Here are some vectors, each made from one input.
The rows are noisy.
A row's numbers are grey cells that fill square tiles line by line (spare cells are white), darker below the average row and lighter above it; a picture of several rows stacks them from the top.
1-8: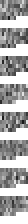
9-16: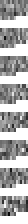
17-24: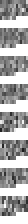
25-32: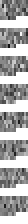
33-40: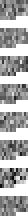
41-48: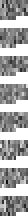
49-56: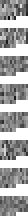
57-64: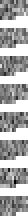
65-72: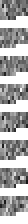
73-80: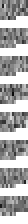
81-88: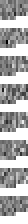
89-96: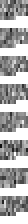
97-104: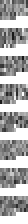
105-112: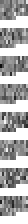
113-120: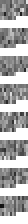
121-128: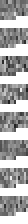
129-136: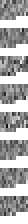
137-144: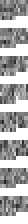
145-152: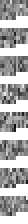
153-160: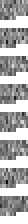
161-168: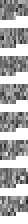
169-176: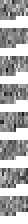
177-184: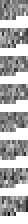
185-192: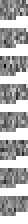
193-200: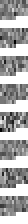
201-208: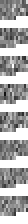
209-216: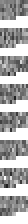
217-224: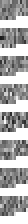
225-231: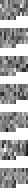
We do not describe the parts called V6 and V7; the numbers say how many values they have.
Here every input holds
either a point on a 4-point line and a value of V7, or a point on a 9-point line, or four true/false values and a value of V6.
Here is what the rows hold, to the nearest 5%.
About 15% of them hold a point on a 4-point line and a value of V7. About 15% of them hold a point on a 9-point line. The rest hold four true/false values and a value of V6.
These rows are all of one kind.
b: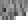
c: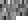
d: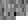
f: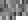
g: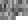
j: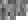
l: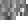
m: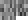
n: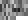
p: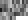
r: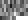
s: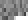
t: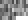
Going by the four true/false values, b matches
l and s.
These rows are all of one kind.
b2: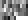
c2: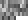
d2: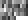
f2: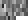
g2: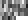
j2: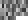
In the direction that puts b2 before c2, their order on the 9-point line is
j2, f2, d2, g2, b2, c2.
